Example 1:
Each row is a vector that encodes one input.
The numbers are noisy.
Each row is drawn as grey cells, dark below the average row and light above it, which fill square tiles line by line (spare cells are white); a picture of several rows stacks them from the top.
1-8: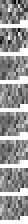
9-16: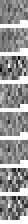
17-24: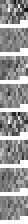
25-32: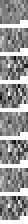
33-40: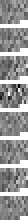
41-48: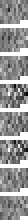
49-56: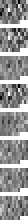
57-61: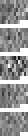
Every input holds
a point on a 7-point line and a true/false value.
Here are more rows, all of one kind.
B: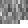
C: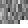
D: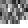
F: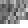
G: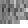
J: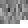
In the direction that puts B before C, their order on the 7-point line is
F, G, D, J, B, C.
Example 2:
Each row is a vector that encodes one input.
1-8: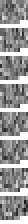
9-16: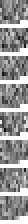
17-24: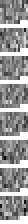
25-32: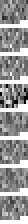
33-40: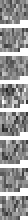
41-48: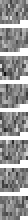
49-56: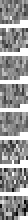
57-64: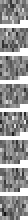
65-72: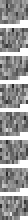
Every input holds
either a fixed value, or a node of a 7-node tree, or three true/false values.
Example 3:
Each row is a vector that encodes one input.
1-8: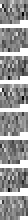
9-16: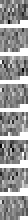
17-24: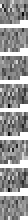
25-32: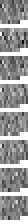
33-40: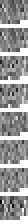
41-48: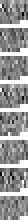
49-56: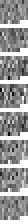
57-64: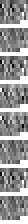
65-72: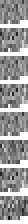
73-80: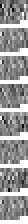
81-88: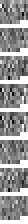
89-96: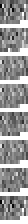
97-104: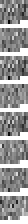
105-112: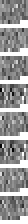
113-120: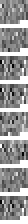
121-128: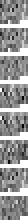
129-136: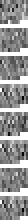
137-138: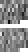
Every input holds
a point on a 4-point line and a true/false value.
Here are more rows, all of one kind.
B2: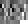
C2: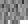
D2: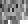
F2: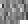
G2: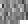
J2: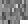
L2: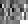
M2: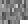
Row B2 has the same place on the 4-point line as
D2 and L2.
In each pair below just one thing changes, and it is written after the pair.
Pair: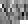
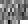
the true/false value
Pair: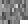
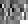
the place on the 4-point line
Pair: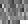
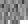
the true/false value
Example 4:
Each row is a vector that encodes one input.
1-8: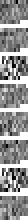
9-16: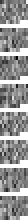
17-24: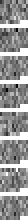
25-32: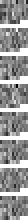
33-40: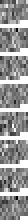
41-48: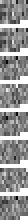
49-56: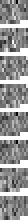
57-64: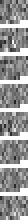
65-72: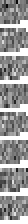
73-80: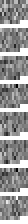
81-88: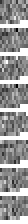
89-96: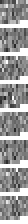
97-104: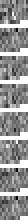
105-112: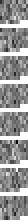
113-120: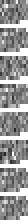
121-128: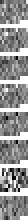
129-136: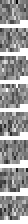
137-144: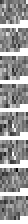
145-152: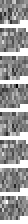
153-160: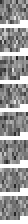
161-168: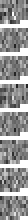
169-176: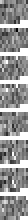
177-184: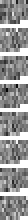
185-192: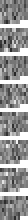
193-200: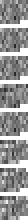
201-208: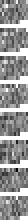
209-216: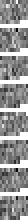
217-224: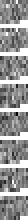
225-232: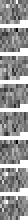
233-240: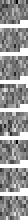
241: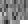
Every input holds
either a point on a 9-point circle and a true/false value, or a fixed value.
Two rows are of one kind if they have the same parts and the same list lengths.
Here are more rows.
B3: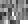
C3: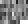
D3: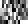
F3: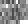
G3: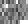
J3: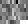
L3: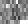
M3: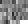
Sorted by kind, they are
B3, C3, F3, G3, J3, L3, M3
D3

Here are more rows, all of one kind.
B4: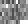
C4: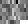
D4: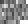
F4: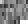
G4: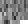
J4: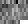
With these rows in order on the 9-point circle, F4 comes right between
G4 and J4.
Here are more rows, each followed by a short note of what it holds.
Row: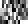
a fixed value
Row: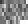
a point on a 9-point circle and a true/false value
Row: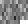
a point on a 9-point circle and a true/false value
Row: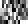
a fixed value
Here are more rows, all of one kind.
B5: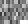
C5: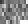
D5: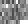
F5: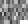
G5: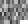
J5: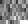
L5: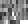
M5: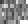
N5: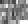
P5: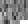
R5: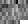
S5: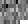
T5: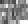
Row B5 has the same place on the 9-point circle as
C5, F5 and G5.
